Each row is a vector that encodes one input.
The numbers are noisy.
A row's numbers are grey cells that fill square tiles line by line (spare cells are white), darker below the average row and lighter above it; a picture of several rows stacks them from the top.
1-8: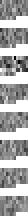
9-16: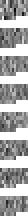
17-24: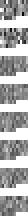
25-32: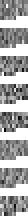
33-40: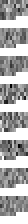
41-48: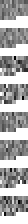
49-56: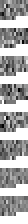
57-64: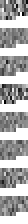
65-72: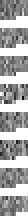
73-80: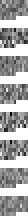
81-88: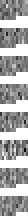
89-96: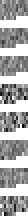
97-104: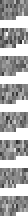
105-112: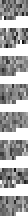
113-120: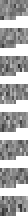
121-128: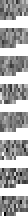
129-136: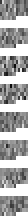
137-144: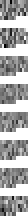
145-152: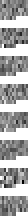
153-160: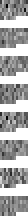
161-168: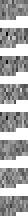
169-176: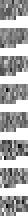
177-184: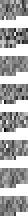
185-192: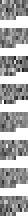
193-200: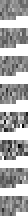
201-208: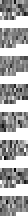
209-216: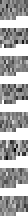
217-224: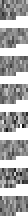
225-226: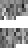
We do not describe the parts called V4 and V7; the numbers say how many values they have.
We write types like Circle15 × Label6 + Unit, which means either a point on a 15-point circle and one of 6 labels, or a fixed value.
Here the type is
Bool × Bool × Bool + (Line8 + V4) × V7.
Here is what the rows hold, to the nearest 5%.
About 25% of them hold three true/false values. The rest hold a value of V7, together with either a point on an 8-point line, or a value of V4.
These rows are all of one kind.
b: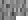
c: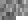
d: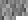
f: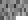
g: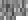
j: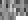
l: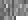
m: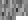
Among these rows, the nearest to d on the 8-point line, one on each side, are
f and j.
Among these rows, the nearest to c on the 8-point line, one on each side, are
j and m.
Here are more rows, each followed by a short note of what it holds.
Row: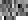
three true/false values
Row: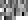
three true/false values
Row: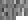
a point on an 8-point line and a value of V7
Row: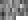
a value of V4 and a value of V7
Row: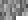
a value of V4 and a value of V7
